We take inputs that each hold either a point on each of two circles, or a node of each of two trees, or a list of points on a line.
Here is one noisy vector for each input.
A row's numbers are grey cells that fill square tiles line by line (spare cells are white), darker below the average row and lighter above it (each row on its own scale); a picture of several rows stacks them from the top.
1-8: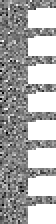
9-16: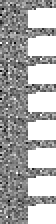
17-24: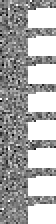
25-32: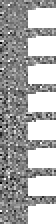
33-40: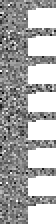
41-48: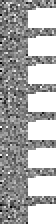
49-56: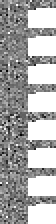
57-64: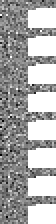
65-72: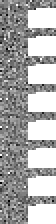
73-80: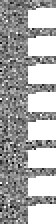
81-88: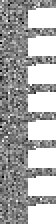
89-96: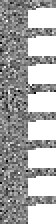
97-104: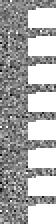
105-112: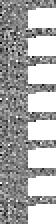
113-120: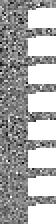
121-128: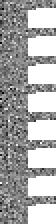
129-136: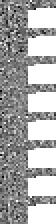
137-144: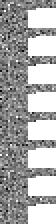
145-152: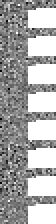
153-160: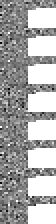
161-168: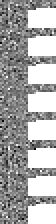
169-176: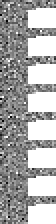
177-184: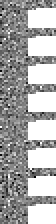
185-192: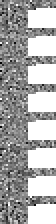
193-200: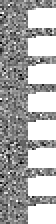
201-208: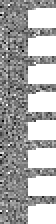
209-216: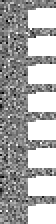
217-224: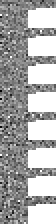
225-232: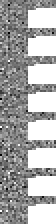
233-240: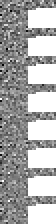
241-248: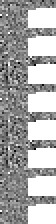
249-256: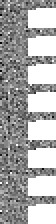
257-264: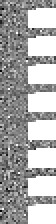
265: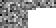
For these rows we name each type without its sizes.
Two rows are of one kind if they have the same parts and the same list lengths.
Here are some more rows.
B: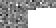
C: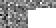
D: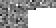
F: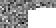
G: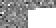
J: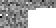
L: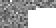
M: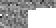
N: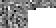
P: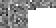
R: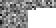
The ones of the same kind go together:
B, C, D, N, P
F
G
J, M
L
R

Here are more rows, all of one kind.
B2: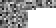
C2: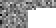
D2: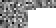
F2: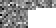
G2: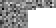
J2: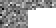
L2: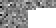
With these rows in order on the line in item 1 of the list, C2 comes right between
G2 and J2.
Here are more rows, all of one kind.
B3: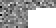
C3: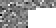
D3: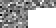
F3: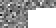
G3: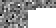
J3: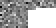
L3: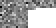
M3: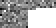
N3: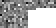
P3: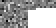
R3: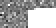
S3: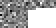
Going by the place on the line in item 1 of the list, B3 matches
C3, D3, J3 and L3.
